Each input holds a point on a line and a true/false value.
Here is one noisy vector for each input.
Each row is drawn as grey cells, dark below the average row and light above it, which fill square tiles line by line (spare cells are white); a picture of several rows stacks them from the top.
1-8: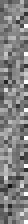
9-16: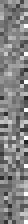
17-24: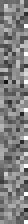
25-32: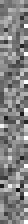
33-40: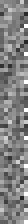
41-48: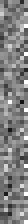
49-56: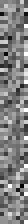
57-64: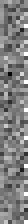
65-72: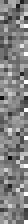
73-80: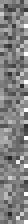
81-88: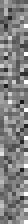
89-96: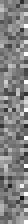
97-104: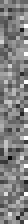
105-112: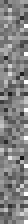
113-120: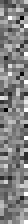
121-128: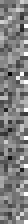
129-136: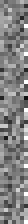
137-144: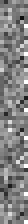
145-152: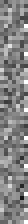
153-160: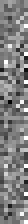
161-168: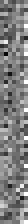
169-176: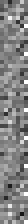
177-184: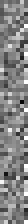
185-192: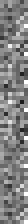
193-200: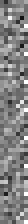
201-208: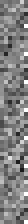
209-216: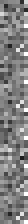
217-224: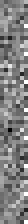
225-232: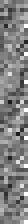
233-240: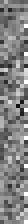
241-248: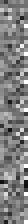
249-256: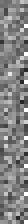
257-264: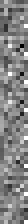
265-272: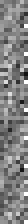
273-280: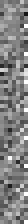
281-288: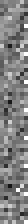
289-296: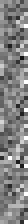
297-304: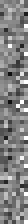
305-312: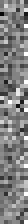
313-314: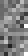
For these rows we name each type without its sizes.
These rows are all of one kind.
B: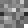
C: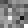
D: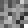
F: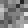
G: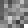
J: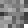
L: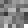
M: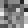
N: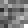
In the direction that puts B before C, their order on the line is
G, N, D, B, J, L, C, M, F.
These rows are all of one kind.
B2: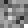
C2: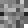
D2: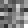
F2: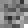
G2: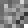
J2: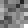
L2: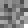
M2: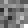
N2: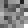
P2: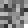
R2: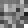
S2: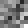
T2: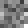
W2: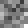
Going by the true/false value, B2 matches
C2, G2 and R2.
